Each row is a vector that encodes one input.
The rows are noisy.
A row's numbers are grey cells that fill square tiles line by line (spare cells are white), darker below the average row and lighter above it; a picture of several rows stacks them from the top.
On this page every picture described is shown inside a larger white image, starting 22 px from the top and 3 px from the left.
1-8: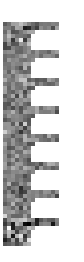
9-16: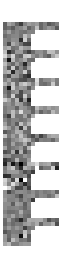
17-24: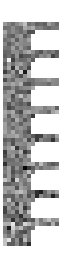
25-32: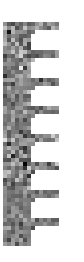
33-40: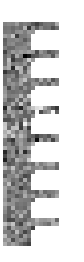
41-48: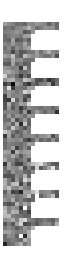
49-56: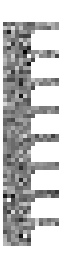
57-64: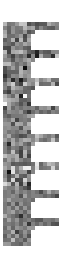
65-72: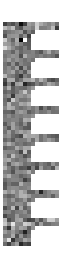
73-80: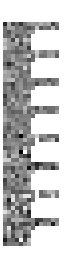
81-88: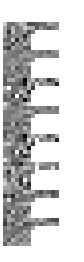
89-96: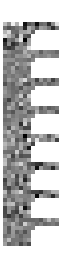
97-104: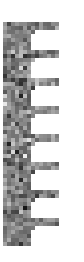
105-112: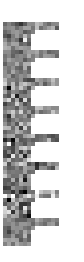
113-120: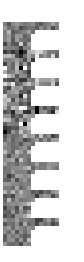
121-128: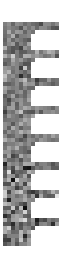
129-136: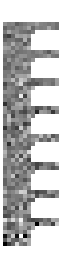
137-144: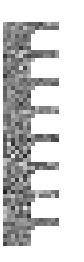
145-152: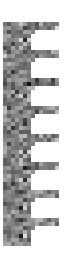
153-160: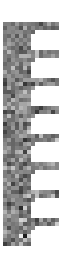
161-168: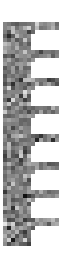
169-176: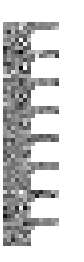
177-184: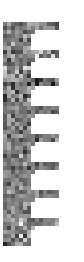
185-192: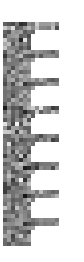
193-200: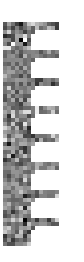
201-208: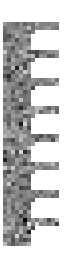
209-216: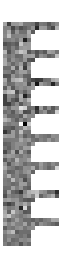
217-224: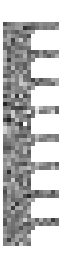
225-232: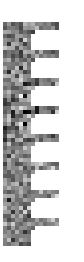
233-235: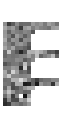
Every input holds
a list of up to two items, each either a point on a 6-point circle, or a point on a 9-point line.
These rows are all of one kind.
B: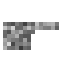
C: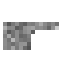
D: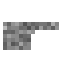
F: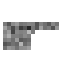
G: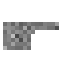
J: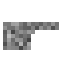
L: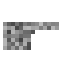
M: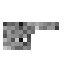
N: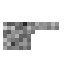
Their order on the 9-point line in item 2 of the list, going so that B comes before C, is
B, N, L, G, M, F, D, J, C.
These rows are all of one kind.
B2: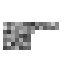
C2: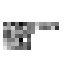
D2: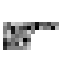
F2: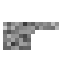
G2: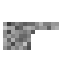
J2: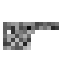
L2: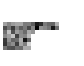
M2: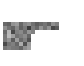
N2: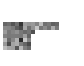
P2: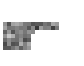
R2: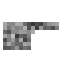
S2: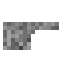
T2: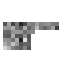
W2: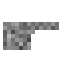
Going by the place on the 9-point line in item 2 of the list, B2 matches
D2, R2 and T2.
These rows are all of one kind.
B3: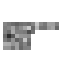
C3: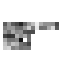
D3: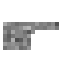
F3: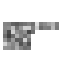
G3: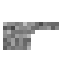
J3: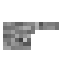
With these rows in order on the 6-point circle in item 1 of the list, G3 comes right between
D3 and J3.
